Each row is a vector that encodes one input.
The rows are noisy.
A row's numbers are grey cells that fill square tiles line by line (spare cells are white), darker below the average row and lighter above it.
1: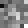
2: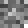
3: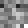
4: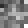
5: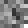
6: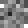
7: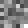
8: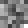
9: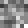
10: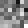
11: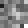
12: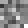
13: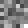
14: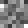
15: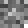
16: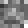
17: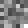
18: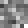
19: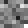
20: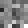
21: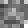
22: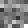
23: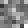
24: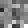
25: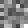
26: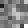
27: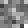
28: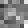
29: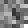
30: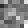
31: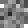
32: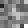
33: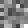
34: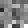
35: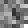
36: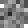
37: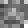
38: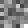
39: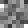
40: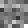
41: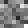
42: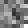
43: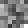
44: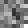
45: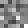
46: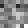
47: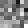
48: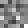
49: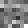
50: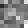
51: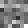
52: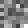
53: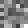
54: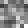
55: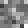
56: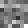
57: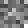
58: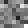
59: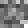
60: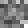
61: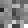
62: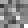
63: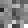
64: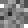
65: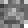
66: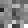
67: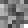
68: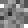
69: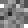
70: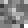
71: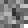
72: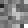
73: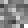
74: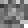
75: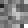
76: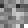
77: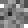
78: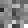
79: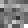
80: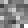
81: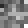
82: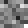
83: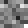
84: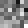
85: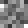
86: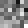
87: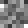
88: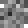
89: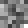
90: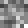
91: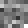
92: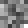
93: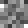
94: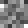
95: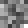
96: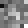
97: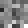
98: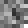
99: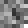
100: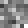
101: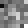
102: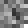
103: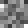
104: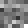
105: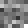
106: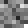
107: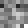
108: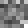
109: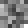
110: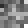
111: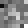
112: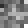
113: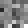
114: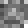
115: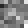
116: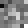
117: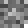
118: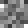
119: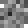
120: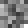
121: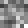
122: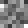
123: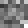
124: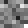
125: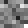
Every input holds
either a fixed value, or a node of a 12-node tree, or three true/false values.
